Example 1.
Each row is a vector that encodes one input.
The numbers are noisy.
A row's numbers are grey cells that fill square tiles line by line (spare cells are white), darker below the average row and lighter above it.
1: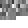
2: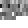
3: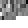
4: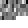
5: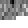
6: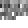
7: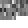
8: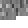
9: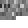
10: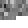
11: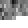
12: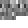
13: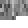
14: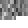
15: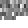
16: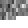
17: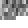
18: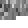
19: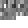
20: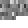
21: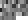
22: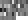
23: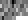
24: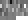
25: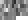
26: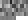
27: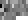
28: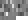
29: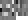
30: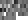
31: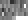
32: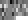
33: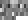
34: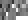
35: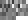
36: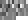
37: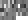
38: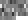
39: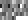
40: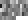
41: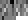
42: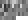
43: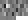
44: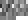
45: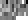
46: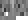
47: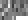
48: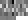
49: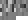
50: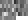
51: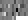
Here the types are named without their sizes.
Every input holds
a node of a tree, together with either a fixed value, or three true/false values.
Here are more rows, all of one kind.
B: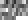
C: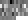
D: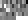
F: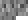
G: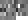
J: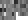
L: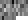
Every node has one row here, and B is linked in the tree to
D.
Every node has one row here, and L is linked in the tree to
C and F.
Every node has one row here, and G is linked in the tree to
F and J.
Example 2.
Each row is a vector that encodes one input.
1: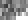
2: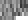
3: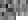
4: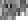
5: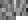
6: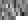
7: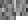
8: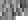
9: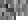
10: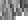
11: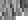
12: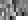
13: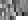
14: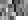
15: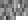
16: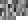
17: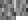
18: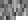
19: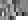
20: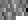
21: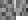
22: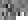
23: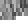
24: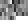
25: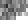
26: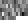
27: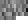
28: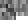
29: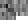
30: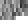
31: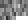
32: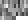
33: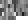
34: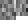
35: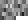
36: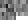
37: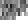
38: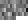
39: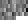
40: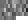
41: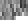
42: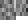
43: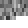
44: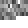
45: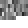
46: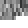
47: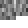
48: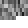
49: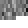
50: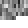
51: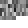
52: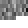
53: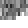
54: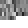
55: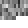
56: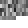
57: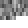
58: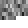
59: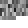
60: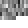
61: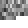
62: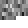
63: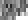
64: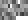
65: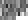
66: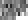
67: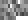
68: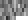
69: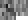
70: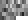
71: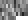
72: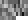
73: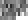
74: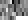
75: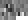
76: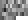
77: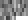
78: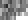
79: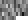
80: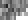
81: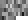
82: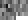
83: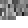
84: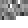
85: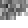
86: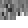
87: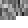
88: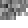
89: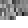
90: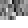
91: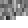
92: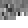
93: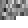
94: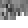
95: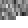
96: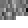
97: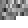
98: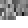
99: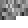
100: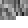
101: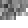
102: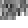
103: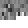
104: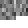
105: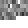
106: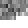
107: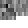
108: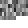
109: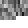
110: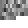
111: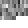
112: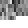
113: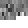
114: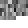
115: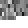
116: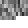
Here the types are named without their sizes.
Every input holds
either a node of a tree, or three true/false values.
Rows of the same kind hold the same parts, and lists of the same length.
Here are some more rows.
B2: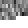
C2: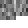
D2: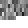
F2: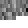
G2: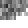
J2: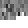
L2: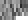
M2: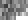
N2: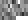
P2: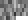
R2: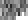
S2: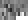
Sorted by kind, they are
B2, D2, N2
C2, F2, G2, J2, L2, M2, P2, R2, S2

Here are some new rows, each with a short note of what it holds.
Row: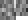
three true/false values
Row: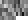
a node of a tree
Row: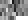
a node of a tree
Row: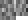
three true/false values
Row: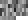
a node of a tree
